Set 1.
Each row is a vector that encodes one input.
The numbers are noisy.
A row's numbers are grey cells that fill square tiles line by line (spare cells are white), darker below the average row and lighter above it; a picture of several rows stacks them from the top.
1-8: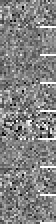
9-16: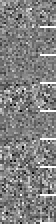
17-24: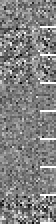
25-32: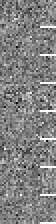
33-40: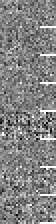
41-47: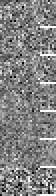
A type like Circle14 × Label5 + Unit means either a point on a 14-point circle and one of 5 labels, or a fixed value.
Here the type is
List2(Line6).
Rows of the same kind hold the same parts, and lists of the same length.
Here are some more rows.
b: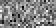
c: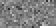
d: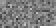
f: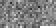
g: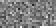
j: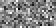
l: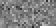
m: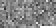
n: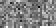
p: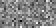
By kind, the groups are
b
c, f, g, j, l, n, p
d, m

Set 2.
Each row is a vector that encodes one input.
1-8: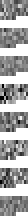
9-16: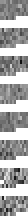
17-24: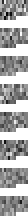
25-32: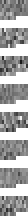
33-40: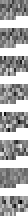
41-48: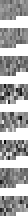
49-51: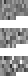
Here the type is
Label6 + Line4.
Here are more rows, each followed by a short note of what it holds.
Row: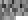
a point on a 4-point line
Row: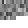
a point on a 4-point line
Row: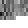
a point on a 4-point line
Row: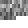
one of 6 labels
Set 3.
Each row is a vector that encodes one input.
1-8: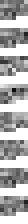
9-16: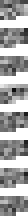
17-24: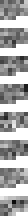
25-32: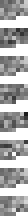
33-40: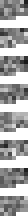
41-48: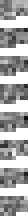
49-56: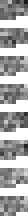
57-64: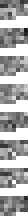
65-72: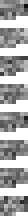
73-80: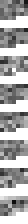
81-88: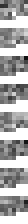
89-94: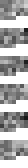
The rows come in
3 kinds.
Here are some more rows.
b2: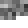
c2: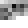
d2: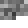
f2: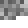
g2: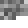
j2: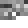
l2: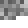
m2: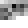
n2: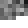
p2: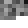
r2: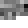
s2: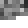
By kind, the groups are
b2, d2, f2, g2, l2, r2
c2, m2
j2, n2, p2, s2

